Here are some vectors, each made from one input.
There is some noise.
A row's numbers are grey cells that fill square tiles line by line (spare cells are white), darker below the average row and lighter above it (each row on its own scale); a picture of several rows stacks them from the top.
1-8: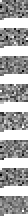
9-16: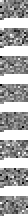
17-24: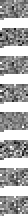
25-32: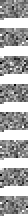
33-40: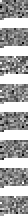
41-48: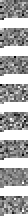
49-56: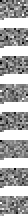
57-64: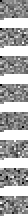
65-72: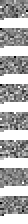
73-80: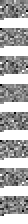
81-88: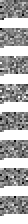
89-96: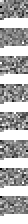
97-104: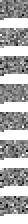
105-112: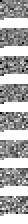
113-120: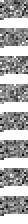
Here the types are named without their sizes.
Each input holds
either a label, or a point on a line.
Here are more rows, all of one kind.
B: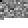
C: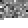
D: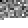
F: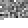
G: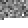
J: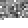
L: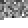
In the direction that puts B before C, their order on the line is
L, G, D, B, C, J, F.
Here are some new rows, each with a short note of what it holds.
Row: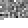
a point on a line
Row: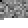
a point on a line
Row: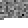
a label
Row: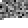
a label
